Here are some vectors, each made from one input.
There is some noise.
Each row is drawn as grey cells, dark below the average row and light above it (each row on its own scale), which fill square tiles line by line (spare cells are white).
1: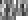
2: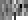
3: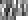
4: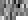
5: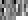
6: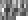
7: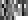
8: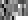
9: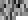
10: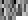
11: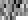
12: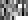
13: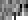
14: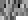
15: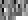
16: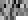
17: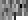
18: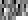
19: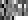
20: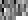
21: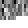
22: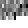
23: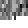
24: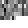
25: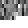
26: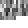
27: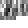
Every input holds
a point on a 5-point line.
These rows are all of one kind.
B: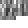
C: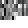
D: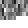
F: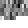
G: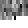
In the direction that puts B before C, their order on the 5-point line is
F, D, G, B, C.
